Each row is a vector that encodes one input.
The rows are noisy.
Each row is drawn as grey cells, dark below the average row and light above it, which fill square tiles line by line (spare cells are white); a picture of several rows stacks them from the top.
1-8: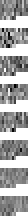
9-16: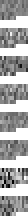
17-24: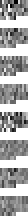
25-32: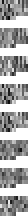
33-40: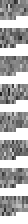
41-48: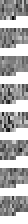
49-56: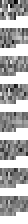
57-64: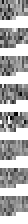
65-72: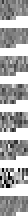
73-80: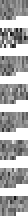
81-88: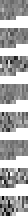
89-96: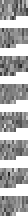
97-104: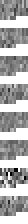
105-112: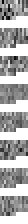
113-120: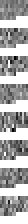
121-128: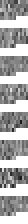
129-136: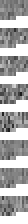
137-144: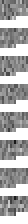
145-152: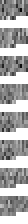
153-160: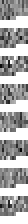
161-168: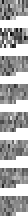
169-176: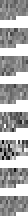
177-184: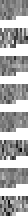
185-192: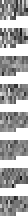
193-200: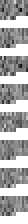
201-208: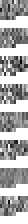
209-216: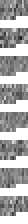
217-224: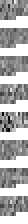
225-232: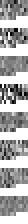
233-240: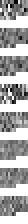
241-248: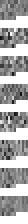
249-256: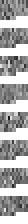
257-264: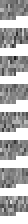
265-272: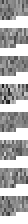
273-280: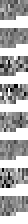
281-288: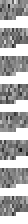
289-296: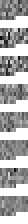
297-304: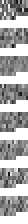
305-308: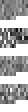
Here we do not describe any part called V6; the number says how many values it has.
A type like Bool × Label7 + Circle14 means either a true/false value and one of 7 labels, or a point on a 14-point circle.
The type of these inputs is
Bool × Line10 × V6 + Line15.
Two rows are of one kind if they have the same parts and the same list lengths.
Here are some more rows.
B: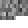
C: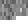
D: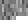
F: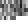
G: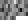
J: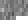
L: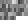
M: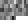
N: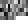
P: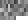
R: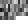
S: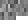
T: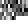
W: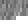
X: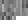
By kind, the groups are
B, F, G, L, M, N, R, T
C, D, J, P, S, W, X

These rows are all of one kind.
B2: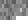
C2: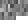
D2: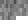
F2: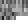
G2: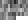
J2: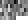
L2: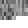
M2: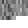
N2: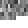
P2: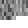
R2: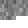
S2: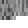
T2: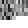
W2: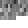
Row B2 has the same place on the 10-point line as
G2, N2, P2 and W2.
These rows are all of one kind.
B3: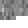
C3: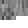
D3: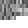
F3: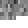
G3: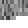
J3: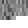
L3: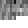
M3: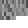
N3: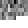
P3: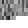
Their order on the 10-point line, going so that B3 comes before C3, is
L3, F3, D3, M3, B3, G3, J3, P3, C3, N3.
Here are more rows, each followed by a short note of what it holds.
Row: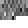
a point on a 15-point line
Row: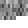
a point on a 15-point line
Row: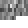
a point on a 15-point line
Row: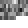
a point on a 15-point line
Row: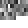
a point on a 10-point line, a true/false value and a value of V6
